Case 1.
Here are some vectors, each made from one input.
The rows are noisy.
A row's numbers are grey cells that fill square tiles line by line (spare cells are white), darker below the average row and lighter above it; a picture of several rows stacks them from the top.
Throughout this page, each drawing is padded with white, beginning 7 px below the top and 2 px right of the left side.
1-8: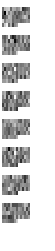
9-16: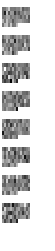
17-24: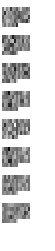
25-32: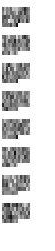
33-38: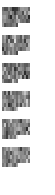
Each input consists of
a point on each of two 3-point lines and three true/false values.
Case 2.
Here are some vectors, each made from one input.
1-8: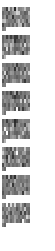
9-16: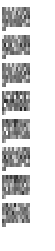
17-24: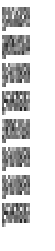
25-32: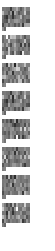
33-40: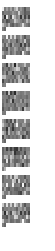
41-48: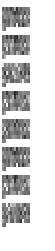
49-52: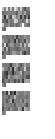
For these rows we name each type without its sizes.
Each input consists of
either a fixed value, or a node of a tree, or three true/false values.
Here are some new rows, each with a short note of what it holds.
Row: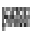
a fixed value
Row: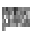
three true/false values
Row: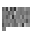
three true/false values
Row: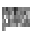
three true/false values
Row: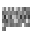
a node of a tree
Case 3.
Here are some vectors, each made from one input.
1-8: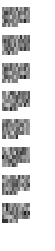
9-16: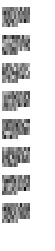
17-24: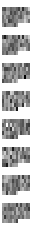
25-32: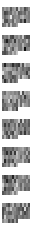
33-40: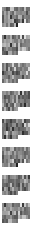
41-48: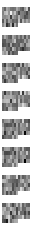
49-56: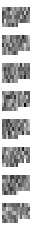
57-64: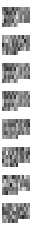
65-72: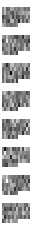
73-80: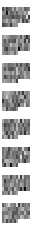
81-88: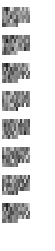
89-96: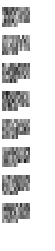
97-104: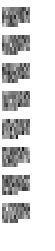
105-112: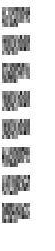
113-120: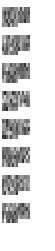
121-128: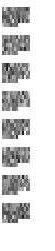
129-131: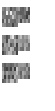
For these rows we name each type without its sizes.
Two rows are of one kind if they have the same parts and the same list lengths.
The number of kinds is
2.
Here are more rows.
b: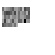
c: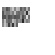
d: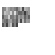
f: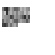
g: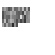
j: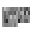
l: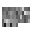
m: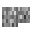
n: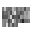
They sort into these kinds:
b, j
c, d, f, g, l, m, n

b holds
a point on a circle.
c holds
a point on a circle and three true/false values.
